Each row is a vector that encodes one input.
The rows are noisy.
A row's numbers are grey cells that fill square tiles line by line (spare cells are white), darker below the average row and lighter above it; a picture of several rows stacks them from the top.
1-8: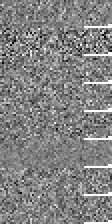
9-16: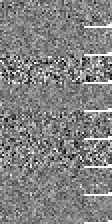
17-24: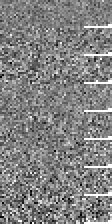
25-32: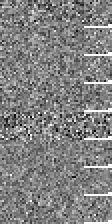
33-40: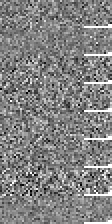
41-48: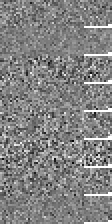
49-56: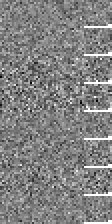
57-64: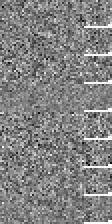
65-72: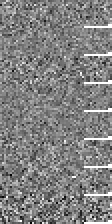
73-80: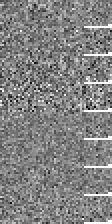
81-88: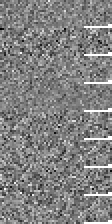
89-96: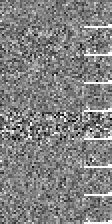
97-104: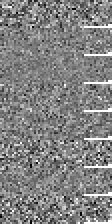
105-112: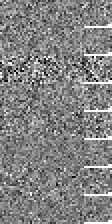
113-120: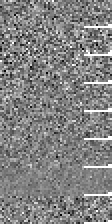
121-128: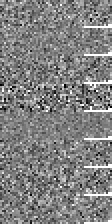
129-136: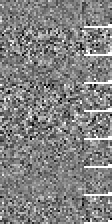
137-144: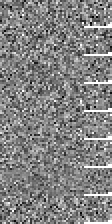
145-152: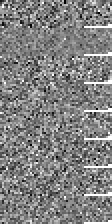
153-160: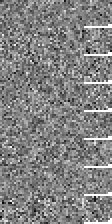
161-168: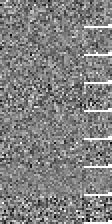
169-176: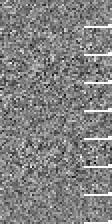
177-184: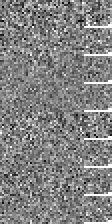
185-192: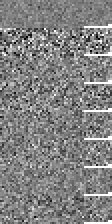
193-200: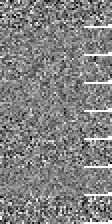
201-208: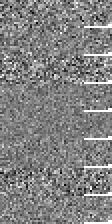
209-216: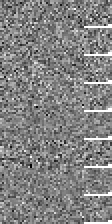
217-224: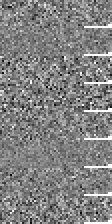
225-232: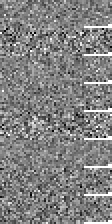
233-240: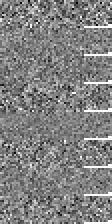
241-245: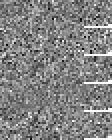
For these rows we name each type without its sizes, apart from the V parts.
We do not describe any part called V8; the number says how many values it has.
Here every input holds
a list of items, each a true/false value and a value of V8.
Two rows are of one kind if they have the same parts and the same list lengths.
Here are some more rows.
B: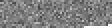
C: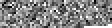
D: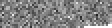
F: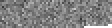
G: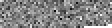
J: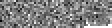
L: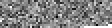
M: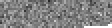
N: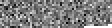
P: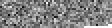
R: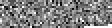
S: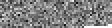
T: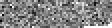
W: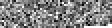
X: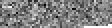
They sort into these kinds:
B, D, J, M, T, W, X
C, F, G, L, P, S
N, R

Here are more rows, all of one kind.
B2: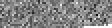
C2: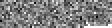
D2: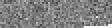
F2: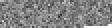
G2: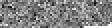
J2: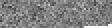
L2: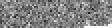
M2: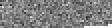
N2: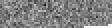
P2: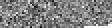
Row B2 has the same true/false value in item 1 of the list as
D2, L2 and N2.
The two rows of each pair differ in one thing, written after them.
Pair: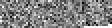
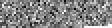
the value of V8 in item 2 of the list
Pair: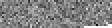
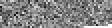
the value of V8 in item 1 of the list
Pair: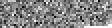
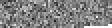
the value of V8 in item 1 of the list
